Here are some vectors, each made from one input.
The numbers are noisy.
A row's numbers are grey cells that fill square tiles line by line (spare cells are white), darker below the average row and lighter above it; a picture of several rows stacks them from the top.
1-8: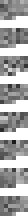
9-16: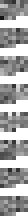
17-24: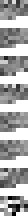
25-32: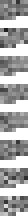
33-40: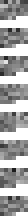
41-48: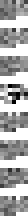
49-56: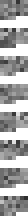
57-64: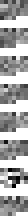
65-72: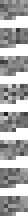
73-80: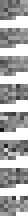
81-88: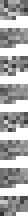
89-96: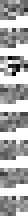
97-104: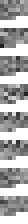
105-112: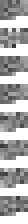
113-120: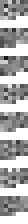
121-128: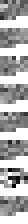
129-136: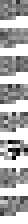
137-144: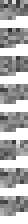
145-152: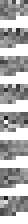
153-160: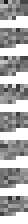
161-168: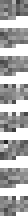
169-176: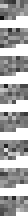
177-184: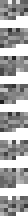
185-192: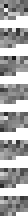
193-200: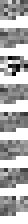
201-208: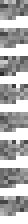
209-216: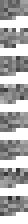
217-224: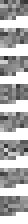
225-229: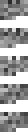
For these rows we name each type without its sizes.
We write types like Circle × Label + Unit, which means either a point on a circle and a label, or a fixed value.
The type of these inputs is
List(Line).
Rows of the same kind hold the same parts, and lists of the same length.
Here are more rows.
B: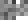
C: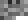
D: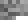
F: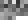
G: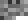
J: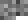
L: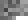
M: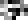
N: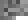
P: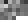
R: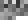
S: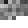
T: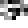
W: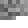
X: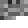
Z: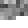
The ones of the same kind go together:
B, P, S
C, D, F, G, J, L, N, R, W, X, Z
M, T

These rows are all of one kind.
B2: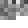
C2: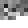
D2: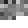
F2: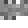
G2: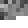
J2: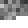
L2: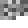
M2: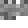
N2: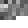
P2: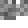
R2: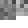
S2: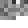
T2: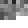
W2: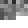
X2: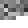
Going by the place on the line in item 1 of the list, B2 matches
F2, M2, P2 and S2.
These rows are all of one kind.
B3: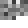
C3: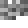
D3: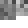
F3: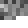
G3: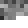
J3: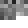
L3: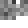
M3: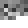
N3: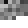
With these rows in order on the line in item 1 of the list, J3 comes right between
D3 and G3.
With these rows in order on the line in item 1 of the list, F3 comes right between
G3 and N3.
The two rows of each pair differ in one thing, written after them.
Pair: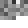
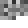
the place on the line in item 1 of the list
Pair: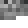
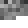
the place on the line in item 2 of the list
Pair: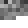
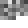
the place on the line in item 1 of the list
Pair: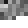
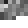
the place on the line in item 2 of the list
